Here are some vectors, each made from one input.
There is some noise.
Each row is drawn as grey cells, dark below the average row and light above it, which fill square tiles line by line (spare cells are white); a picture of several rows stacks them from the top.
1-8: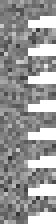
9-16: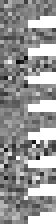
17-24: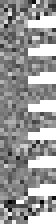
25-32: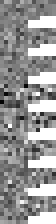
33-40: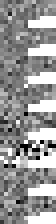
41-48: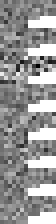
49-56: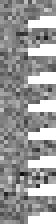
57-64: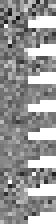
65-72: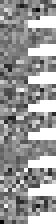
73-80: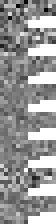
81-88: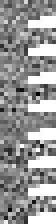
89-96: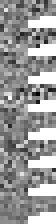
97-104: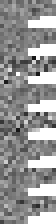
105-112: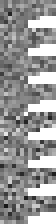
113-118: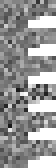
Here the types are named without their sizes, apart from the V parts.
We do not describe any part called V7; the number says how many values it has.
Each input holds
a point on a line and a value of V7, together with either a point on a circle, or a fixed value.
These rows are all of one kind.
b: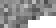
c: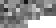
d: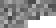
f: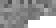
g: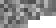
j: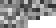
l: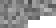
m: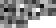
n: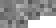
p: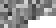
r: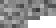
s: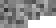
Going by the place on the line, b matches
d, p and r.
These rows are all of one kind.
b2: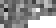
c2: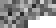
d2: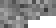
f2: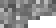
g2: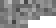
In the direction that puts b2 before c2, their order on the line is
b2, d2, f2, c2, g2.
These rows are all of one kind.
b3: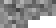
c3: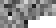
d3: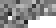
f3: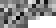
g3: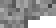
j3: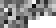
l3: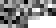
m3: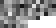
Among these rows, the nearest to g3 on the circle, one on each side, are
c3 and l3.
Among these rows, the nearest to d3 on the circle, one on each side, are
f3 and m3.
